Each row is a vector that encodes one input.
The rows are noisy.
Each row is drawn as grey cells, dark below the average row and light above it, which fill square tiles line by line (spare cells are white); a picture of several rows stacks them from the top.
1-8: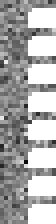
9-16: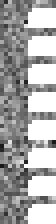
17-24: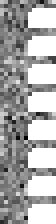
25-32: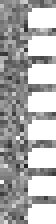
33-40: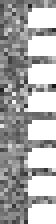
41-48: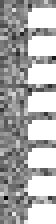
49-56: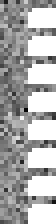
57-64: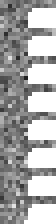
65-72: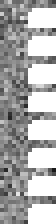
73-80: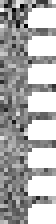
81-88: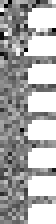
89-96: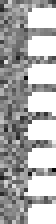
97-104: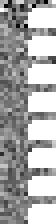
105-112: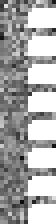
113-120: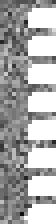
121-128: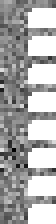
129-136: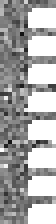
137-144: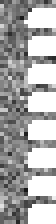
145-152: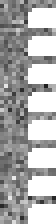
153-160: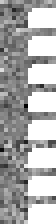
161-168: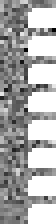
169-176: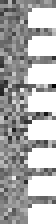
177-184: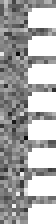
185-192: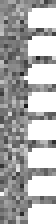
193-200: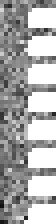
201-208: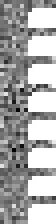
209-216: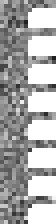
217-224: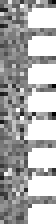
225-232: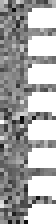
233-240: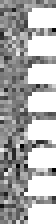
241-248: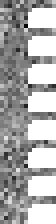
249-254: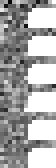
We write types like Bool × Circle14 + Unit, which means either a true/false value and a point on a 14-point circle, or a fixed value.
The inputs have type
Label12 × Label12.
